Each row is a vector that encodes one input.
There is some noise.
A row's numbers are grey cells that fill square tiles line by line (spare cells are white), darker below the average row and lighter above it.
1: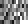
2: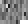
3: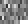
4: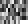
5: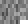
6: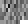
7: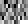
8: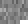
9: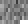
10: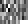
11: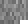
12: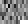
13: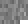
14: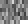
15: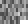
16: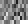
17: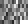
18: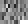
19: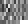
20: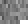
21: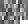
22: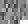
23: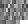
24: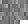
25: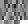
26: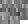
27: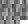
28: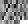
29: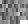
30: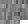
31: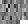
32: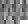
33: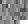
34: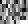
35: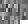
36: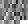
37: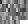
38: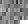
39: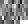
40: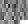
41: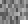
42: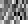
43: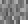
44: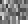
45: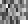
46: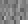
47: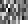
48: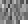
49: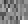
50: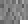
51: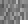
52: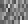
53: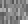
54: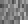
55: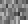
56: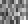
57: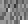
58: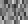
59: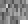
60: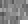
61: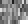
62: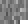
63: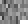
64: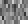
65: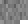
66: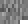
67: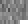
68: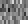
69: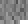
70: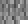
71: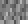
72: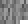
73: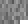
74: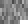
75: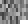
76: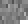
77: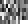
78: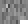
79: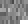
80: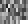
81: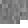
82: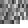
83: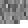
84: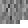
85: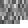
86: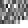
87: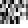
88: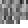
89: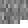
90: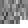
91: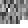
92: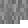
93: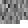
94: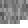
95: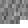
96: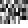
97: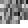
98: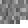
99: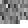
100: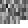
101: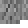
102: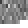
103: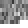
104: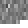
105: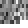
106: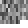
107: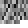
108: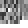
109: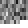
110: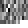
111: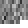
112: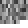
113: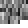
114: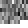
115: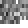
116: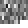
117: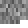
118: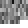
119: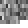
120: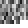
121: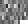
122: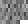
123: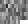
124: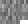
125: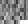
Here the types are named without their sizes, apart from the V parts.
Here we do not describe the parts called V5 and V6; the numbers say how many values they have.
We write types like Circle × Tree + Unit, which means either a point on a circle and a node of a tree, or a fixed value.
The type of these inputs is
(Bool × V6 + V5) × Label.
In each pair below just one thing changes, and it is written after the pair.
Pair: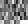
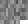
the true/false value
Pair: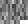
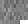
the value of V6
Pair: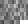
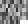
the label
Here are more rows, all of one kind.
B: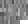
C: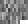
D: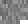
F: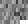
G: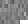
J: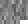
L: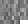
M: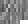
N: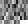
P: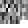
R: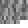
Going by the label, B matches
G and R.
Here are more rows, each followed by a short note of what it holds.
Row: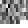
a label, a true/false value and a value of V6
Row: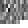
a label, a true/false value and a value of V6
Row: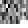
a label, a true/false value and a value of V6
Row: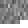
a label, a true/false value and a value of V6
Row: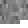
a label, a true/false value and a value of V6
